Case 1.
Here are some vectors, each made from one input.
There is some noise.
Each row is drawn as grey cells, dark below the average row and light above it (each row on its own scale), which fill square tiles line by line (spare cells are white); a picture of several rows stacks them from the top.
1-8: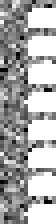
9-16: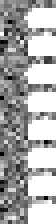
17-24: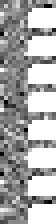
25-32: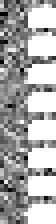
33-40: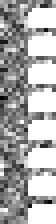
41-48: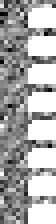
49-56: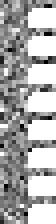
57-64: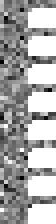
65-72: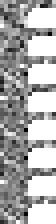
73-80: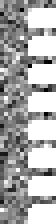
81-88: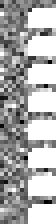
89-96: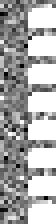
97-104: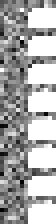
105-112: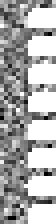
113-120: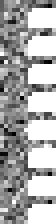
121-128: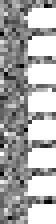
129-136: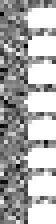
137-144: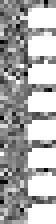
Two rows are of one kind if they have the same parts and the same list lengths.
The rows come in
3 kinds.
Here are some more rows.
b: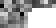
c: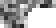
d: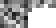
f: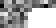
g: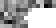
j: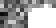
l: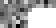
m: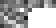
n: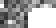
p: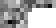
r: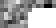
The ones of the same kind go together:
b, f, g, l, p, r
c
d, j, m, n

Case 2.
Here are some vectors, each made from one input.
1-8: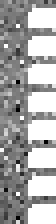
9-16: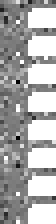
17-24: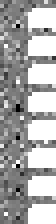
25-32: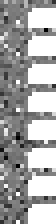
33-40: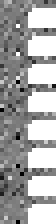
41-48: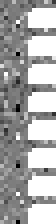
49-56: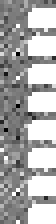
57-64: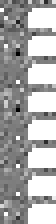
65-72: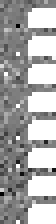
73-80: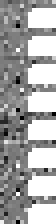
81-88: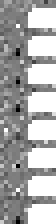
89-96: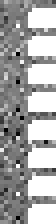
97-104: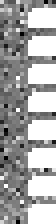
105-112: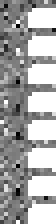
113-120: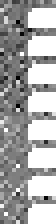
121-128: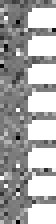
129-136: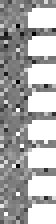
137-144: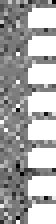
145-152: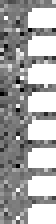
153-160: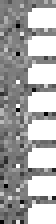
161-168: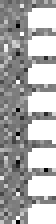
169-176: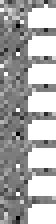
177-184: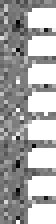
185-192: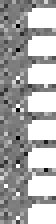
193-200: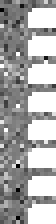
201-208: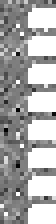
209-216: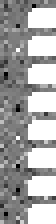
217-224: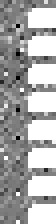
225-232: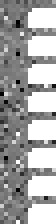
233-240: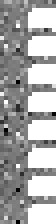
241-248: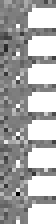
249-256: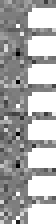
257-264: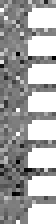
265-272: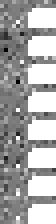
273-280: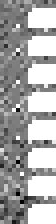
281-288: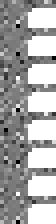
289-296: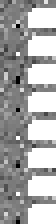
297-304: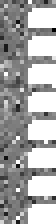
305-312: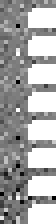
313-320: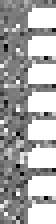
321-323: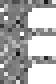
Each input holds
either a fixed value, or two labels (each one of 9).
